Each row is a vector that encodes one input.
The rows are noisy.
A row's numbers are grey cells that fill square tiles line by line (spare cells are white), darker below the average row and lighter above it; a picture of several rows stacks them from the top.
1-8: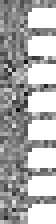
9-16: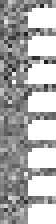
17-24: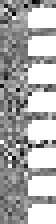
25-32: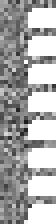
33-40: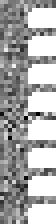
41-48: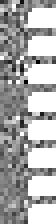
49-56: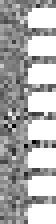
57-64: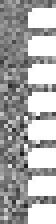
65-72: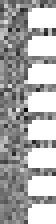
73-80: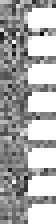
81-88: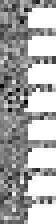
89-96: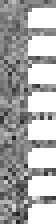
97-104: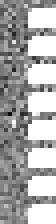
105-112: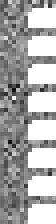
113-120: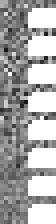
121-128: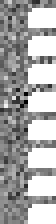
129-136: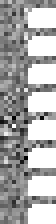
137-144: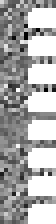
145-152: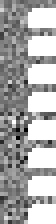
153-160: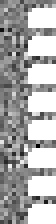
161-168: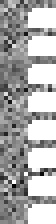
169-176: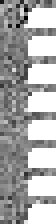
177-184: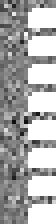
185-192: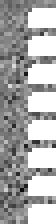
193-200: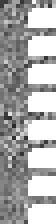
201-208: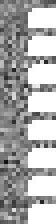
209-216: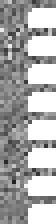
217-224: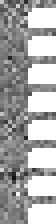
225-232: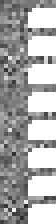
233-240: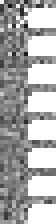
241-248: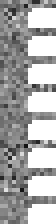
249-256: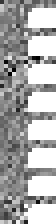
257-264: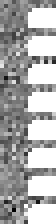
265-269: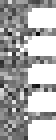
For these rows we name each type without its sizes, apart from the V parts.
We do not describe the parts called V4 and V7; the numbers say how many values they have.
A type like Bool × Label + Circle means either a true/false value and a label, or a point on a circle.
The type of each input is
Bool × Circle + Unit + V4 × V7.
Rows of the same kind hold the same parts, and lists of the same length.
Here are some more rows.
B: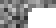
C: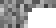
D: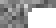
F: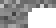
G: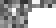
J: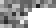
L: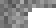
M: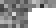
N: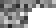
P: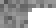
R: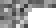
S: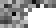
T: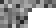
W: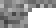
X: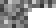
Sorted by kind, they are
B, C, D, F, J, S, T, W, X
G, L, M, N, P
R

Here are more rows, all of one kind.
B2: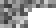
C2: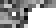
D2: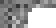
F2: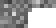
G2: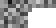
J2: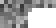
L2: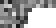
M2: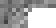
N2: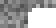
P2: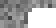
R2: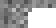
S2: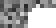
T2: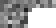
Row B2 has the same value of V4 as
D2, F2, J2 and T2.
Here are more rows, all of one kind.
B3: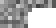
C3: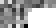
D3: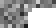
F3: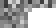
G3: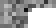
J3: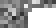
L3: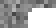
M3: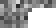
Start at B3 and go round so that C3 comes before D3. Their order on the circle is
B3, J3, G3, C3, D3, L3, F3, M3.
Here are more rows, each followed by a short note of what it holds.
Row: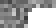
a value of V4 and a value of V7
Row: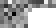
a point on a circle and a true/false value
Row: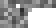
a fixed value
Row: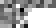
a fixed value
